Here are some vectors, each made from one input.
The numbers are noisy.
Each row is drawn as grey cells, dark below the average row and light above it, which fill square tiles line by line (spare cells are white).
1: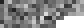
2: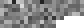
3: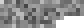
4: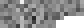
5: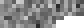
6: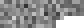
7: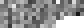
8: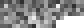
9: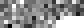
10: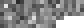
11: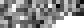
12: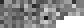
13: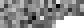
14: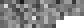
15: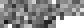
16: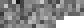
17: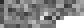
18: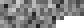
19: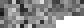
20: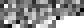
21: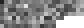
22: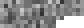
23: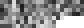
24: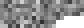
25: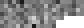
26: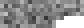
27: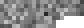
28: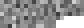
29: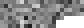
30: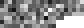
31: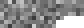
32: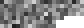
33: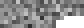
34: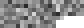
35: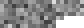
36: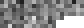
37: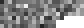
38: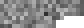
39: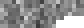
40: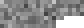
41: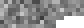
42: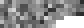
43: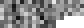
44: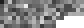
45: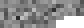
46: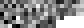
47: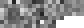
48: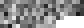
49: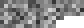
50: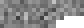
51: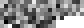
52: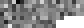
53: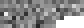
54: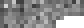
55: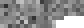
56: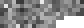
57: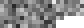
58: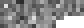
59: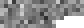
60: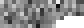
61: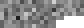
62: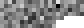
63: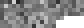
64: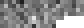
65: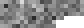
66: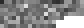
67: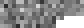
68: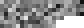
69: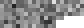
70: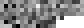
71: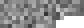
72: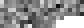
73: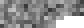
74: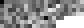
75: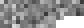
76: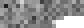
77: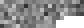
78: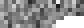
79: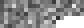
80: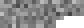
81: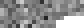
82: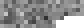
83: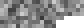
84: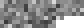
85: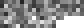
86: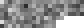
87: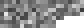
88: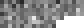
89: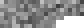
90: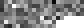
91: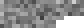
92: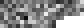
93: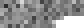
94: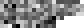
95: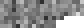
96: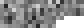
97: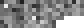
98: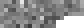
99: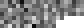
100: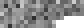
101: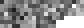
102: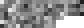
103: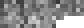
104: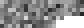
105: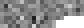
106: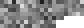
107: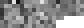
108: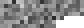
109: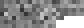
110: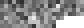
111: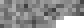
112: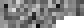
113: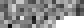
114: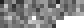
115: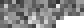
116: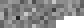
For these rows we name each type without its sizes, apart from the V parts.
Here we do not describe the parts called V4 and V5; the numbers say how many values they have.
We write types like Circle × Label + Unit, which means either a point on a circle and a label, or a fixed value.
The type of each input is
(Line + V5) × (Tree + V4).
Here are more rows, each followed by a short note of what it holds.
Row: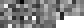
a point on a line and a value of V4
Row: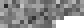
a node of a tree and a value of V5
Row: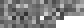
a value of V4 and a value of V5
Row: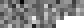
a point on a line and a value of V4
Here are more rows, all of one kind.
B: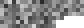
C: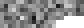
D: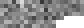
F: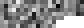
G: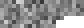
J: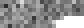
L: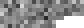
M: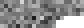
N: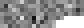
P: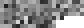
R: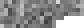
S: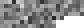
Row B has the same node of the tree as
C, F, M and N.
